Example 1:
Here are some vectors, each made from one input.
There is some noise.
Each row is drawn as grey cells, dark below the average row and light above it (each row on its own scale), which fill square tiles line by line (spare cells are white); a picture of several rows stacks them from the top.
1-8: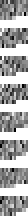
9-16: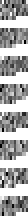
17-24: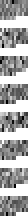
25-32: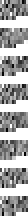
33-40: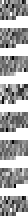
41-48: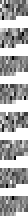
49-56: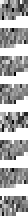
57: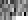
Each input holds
either a point on each of two 5-point lines, or a point on a 6-point line.
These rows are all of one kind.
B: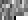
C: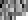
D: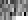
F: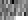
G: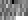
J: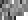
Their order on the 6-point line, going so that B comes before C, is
B, J, C, D, F, G.
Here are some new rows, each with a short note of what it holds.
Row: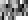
a point on each of two 5-point lines
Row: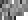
a point on a 6-point line
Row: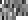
a point on each of two 5-point lines
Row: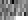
a point on a 6-point line
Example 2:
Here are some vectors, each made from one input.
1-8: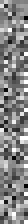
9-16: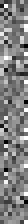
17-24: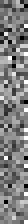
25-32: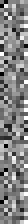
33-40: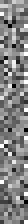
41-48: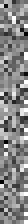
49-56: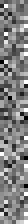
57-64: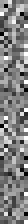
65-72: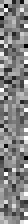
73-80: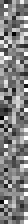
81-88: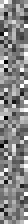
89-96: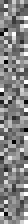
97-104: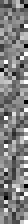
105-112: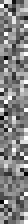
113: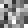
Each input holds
a list of up to two points on a 9-point line.
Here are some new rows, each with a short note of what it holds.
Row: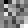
a list of one item
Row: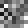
a list of one item
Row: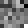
the empty list
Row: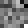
the empty list
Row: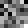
a list of one item
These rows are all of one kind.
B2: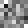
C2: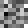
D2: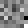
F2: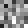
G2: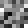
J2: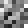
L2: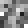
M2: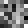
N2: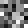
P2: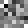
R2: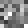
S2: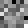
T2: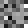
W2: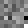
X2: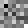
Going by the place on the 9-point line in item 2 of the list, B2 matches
F2, L2, M2 and N2.
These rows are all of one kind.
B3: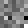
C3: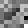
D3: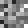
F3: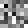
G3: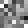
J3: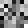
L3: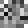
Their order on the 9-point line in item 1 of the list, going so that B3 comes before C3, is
B3, C3, D3, J3, F3, G3, L3.
